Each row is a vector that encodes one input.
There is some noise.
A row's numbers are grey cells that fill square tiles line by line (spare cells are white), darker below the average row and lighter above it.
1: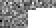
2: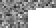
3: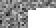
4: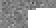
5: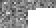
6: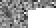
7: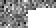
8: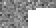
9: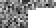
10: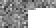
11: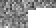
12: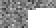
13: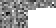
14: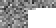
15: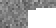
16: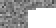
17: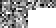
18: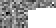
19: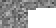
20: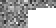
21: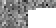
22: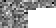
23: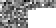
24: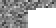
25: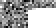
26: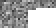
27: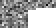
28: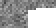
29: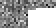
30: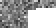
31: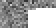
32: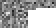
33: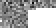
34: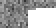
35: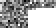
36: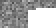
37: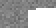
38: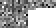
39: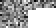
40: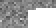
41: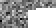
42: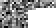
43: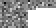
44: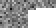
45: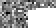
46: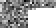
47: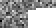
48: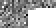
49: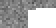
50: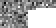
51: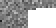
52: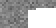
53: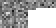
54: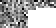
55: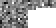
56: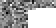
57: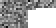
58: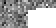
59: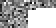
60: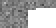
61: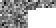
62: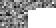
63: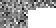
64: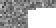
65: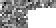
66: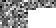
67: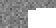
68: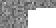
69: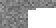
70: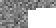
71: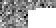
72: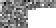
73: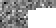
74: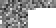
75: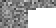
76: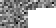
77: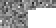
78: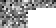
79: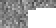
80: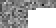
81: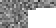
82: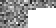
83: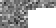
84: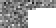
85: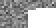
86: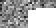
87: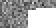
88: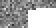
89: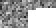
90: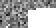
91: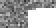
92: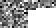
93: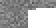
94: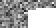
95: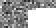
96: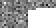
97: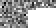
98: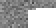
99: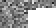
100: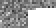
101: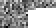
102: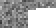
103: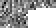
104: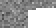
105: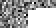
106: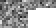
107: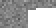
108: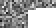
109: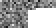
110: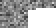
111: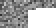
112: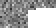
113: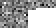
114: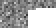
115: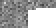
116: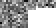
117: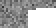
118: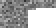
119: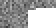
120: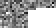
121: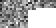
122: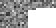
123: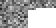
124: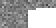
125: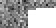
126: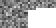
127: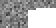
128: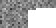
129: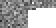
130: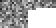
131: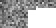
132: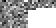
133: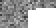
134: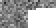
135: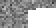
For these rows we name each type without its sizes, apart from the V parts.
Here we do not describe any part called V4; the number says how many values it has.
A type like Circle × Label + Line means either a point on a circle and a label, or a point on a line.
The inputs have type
List(Line × V4).
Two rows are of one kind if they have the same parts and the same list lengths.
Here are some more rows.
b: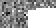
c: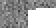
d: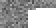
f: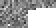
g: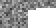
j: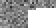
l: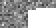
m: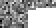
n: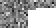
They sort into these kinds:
b, d, j
c, f, g, l, n
m

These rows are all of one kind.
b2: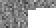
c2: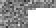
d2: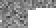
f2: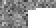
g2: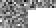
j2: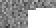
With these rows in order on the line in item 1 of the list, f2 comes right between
c2 and j2.
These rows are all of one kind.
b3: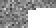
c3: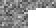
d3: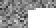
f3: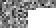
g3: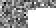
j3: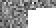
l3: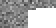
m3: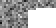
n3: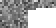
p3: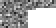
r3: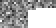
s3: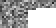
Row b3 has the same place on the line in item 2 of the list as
l3, m3, p3 and r3.
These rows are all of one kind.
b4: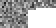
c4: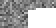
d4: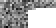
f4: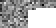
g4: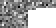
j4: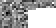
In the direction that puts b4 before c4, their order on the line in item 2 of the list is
b4, j4, c4, g4, d4, f4.
